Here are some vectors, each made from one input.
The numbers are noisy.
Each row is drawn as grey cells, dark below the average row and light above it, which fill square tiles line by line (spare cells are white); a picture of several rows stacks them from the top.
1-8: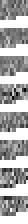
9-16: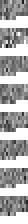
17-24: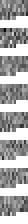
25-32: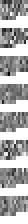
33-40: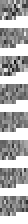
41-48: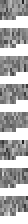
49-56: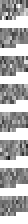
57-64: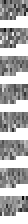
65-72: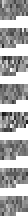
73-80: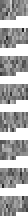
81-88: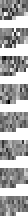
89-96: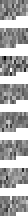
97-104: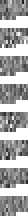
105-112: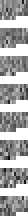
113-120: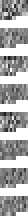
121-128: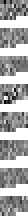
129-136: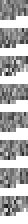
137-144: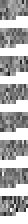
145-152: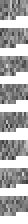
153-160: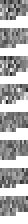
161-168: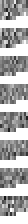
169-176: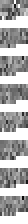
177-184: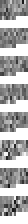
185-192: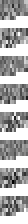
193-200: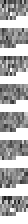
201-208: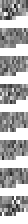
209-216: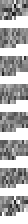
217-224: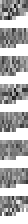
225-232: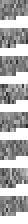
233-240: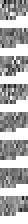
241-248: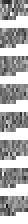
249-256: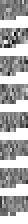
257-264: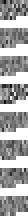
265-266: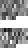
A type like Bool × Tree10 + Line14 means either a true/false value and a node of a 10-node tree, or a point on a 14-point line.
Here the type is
Bool × Circle5 + Line7 × (Tree11 + Unit).
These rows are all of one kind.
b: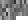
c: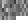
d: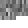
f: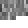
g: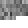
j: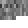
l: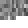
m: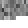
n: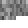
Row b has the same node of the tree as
c, j and m.
